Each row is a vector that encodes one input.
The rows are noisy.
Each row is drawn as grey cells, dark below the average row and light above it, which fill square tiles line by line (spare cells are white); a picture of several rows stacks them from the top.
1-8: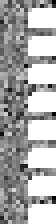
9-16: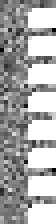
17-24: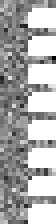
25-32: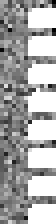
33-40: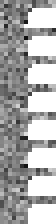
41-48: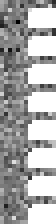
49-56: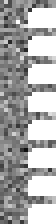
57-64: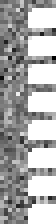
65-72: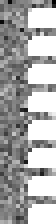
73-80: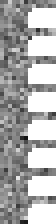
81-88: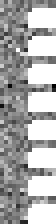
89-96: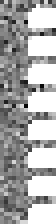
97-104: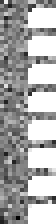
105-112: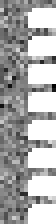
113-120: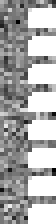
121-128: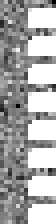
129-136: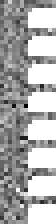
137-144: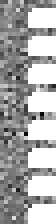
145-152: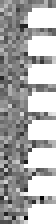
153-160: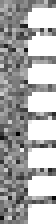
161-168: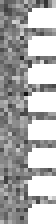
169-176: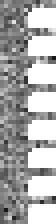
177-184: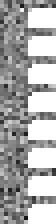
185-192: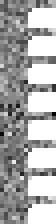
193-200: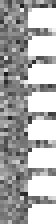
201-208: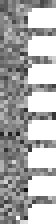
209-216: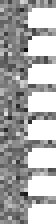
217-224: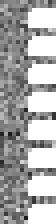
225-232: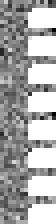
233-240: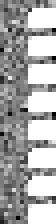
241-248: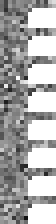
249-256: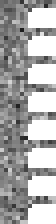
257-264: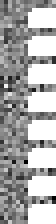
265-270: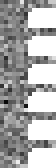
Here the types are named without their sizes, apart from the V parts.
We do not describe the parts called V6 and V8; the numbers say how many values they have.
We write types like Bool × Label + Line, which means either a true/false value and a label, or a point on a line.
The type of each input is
(Bool × Bool × Bool × Bool + V6) × Line + V8.
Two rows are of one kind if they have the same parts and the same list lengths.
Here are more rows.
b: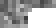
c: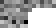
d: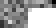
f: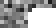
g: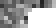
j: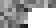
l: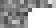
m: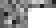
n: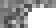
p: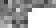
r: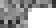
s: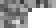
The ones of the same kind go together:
b, g, j, l, n, p, s
c, f
d, m, r

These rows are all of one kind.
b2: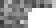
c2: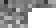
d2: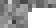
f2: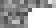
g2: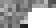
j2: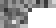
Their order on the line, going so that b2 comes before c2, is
b2, d2, c2, f2, j2, g2.
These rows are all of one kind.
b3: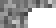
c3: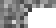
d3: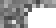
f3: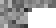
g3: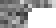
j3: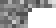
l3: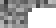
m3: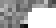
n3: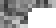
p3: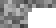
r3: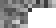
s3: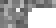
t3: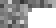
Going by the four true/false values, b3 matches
c3, m3 and p3.
